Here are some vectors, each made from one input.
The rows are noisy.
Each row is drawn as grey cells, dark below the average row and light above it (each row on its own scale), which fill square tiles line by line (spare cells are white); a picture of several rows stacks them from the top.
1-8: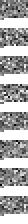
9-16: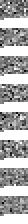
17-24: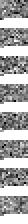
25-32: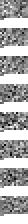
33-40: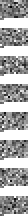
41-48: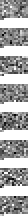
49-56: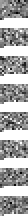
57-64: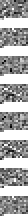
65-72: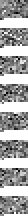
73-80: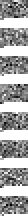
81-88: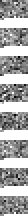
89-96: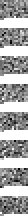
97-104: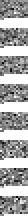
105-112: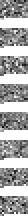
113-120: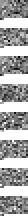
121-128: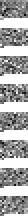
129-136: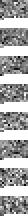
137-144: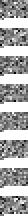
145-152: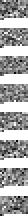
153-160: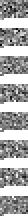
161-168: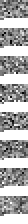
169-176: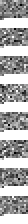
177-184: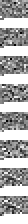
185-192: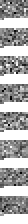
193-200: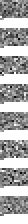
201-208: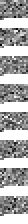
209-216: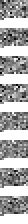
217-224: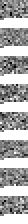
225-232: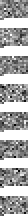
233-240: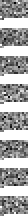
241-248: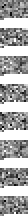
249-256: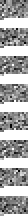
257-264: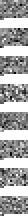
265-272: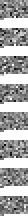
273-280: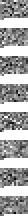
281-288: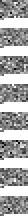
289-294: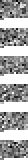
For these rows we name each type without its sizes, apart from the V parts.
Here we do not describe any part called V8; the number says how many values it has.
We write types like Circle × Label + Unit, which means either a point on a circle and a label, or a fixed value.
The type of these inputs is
Bool × (Line + V8) + Label.
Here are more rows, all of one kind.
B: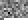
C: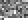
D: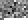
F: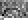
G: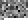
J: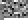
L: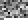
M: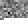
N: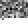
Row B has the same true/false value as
D, J and M.
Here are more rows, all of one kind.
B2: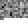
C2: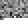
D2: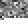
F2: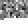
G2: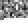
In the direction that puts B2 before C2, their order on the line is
B2, C2, D2, F2, G2.
